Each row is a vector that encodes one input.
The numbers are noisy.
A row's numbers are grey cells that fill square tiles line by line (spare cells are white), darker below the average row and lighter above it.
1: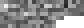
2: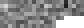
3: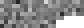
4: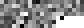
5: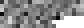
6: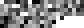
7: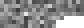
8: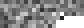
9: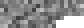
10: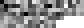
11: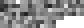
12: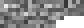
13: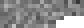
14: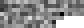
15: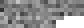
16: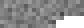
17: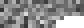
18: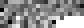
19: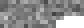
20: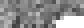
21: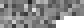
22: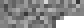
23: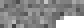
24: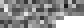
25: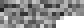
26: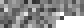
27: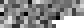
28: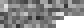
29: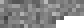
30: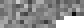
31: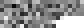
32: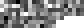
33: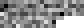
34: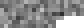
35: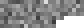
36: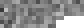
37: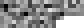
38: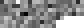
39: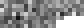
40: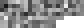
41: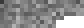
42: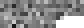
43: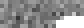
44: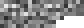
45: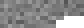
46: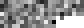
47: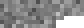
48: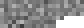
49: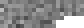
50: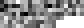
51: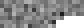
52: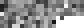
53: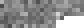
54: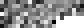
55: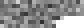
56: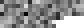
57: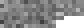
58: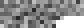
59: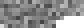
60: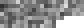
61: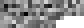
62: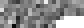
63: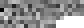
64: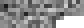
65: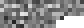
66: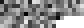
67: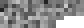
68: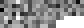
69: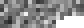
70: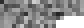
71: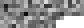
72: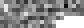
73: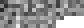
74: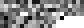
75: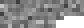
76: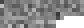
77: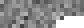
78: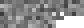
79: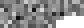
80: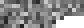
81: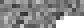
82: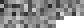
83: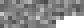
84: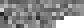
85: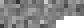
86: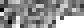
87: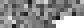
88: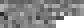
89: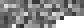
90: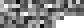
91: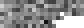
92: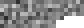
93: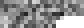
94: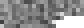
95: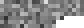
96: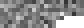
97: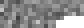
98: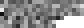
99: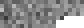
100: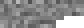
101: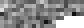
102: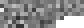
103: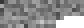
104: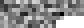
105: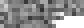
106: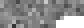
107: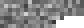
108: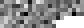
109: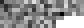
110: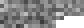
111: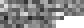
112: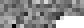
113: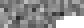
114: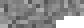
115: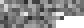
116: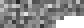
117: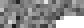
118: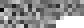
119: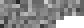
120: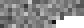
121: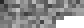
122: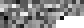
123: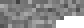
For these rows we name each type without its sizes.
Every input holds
a label, together with either a point on a circle, or a point on each of two lines.
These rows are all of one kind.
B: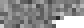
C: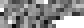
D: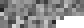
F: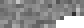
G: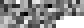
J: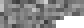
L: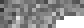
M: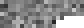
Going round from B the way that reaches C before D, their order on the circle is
B, J, C, F, G, M, L, D.
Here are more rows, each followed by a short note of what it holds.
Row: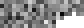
a label and a point on each of two lines
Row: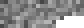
a label and a point on each of two lines
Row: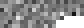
a point on a circle and a label
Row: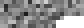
a point on a circle and a label
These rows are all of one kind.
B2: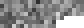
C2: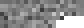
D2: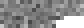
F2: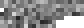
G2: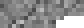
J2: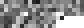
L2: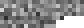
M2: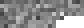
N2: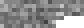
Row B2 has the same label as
D2, J2 and N2.
